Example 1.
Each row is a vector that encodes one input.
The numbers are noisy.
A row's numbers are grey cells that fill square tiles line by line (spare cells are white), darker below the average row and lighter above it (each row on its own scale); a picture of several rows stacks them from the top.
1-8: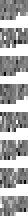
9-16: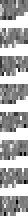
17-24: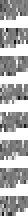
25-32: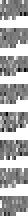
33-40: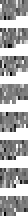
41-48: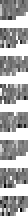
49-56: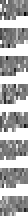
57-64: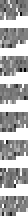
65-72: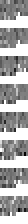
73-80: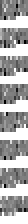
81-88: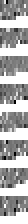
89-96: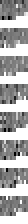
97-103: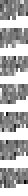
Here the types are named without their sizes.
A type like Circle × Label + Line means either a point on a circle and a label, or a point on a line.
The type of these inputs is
(Bool × Bool × Bool × Bool + Unit) × Line.
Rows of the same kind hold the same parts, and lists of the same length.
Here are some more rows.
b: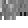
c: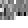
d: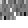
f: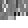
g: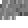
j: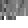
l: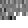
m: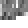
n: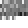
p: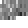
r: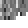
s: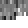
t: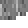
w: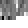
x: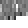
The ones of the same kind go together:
b, c, d, g, j, l, m, n, p, r, t, w, x
f, s

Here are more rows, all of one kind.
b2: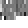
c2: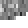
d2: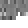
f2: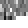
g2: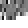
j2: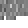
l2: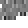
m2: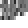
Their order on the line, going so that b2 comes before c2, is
b2, f2, l2, c2, m2, d2, g2, j2.
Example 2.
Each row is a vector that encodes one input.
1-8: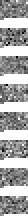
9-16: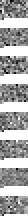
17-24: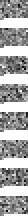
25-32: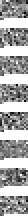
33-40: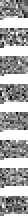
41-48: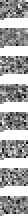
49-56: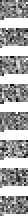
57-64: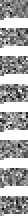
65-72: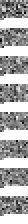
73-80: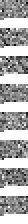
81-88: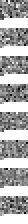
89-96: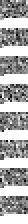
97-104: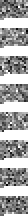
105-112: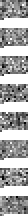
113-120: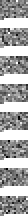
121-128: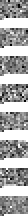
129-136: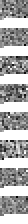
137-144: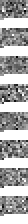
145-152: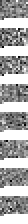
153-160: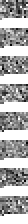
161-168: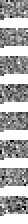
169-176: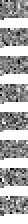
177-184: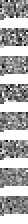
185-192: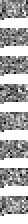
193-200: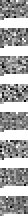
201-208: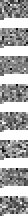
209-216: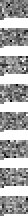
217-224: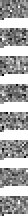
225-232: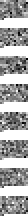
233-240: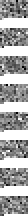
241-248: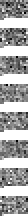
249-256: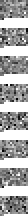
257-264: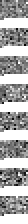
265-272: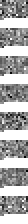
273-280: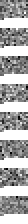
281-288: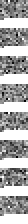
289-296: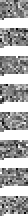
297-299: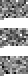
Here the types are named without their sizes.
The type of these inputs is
(Bool × Bool × Bool × Bool + Unit) × Line.
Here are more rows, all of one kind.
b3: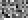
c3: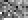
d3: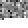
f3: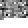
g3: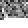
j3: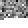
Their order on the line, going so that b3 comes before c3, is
f3, j3, b3, d3, g3, c3.
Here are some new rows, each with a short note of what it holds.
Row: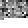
a point on a line and four true/false values
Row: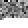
a point on a line and four true/false values
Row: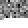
a point on a line
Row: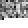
a point on a line and four true/false values
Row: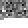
a point on a line and four true/false values
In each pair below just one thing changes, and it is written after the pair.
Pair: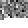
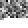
the place on the line
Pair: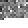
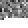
the place on the line
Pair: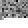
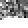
one of the four true/false values
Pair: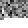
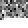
the place on the line
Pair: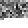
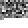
one of the four true/false values
